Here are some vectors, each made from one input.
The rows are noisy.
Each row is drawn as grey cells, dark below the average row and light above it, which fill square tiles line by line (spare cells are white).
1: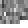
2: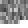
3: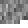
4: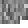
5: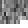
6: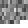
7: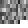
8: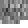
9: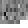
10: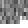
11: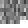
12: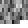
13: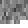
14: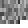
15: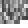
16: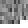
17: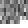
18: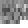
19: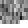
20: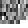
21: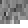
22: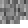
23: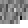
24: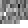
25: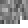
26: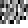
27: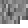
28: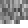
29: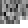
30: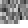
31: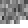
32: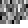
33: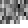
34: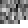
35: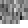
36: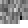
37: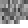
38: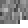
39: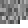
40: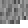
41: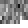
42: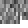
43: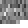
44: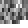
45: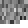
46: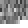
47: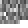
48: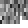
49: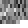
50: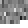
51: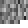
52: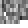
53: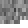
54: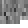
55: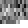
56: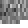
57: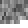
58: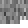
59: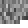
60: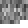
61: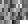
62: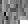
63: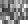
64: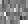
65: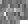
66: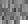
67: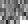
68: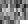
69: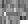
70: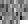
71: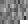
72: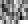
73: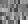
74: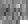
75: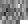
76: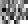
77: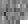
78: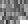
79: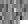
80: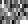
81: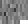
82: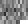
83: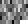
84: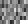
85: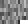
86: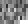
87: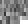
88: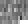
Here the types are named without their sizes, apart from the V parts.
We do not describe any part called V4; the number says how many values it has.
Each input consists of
a list of items, each a true/false value and a value of V4.
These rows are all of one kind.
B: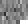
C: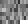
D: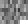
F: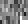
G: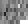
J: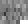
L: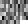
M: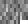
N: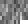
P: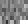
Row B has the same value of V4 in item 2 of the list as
F, J and M.
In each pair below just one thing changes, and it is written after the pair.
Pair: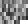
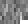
the value of V4 in item 2 of the list
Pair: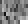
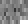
the value of V4 in item 2 of the list
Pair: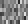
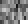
the true/false value in item 2 of the list
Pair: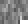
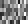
the true/false value in item 2 of the list
